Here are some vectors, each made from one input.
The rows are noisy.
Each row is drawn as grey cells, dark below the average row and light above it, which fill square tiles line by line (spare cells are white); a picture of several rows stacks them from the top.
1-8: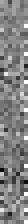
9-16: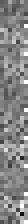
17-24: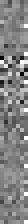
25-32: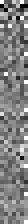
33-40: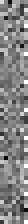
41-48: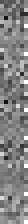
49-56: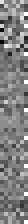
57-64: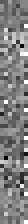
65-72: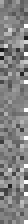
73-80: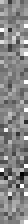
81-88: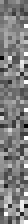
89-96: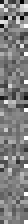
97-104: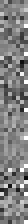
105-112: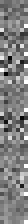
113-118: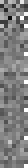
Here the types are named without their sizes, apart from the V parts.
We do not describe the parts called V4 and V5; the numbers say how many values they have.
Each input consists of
a point on a line, together with either a true/false value and a value of V4, or a value of V5.
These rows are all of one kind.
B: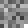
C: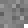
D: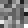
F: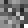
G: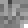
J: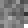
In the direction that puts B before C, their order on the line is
B, C, F, D, J, G.
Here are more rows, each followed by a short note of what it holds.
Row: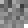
a point on a line and a value of V5
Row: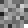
a point on a line and a value of V5
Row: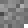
a point on a line and a value of V5
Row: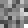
a point on a line, a true/false value and a value of V4
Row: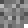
a point on a line and a value of V5
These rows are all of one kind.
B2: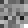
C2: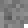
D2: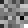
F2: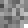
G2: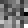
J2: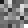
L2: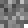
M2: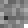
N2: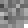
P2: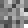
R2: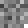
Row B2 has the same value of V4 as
C2, F2, G2 and N2.
